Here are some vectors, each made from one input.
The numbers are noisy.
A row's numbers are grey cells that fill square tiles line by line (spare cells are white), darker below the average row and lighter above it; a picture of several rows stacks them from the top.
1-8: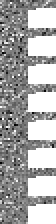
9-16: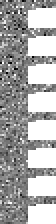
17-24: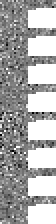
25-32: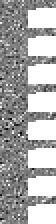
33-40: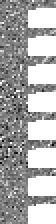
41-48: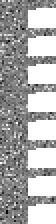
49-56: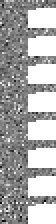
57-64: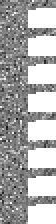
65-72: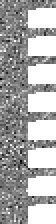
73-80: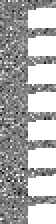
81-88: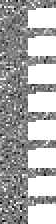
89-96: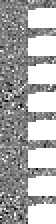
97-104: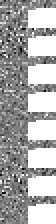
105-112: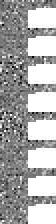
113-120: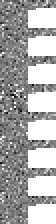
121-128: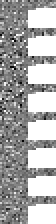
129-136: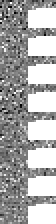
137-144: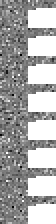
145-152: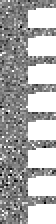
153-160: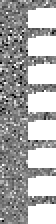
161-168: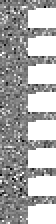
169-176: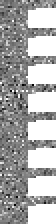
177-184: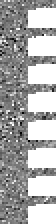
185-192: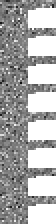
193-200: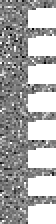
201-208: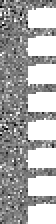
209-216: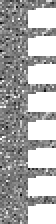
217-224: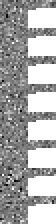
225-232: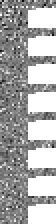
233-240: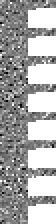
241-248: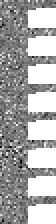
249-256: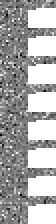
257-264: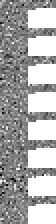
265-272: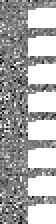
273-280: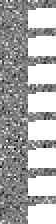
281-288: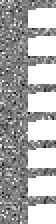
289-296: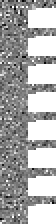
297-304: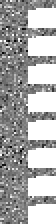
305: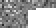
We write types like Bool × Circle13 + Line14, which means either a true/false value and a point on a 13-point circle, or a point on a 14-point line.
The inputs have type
(Bool × Bool × Bool × Bool + Line6) × Line10.
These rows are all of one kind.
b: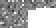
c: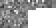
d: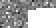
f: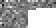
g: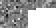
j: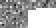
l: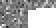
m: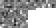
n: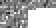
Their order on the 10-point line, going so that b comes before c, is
g, m, l, d, b, c, f, j, n.
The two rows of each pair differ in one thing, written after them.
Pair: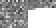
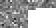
the place on the 10-point line
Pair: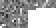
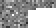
the place on the 10-point line
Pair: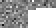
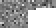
the place on the 10-point line
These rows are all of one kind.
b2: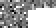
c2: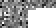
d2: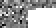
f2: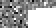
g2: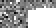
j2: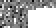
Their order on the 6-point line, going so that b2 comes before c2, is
b2, f2, d2, j2, c2, g2.
